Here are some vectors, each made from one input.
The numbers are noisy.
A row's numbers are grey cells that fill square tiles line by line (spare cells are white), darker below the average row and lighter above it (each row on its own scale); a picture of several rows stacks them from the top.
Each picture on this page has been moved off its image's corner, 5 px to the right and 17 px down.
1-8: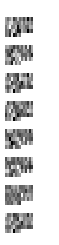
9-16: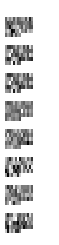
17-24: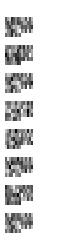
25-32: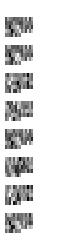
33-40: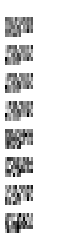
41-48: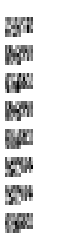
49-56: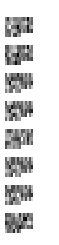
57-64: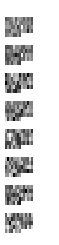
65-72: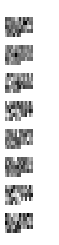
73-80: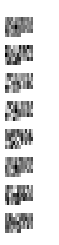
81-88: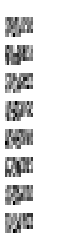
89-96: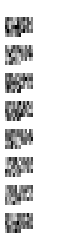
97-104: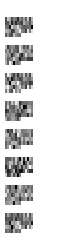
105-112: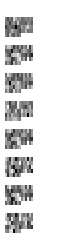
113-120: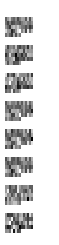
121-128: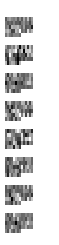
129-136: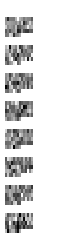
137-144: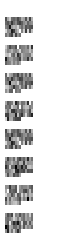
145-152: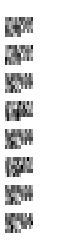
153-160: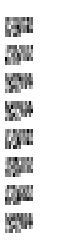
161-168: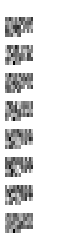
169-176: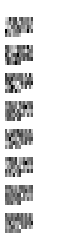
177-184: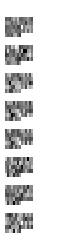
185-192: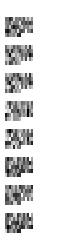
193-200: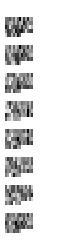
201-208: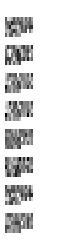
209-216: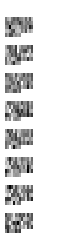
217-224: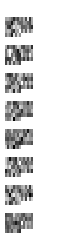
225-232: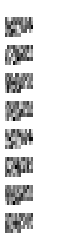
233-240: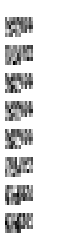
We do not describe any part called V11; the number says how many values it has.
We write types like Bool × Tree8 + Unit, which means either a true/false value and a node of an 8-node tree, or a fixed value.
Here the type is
Bool × Bool × Bool × Bool × Label7 + Label9 × V11.
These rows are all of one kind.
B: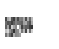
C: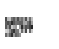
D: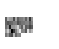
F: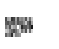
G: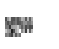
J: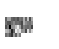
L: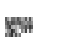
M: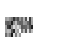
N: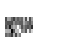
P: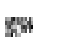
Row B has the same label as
C and F.
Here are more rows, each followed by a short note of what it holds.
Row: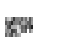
one of 9 labels and a value of V11
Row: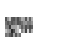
one of 9 labels and a value of V11
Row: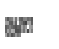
one of 7 labels and four true/false values
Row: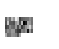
one of 7 labels and four true/false values
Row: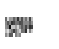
one of 9 labels and a value of V11
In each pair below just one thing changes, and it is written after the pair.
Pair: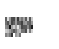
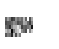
the label
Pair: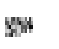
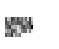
the label
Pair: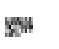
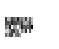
the label
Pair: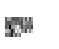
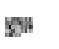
the label
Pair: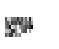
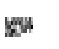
the value of V11
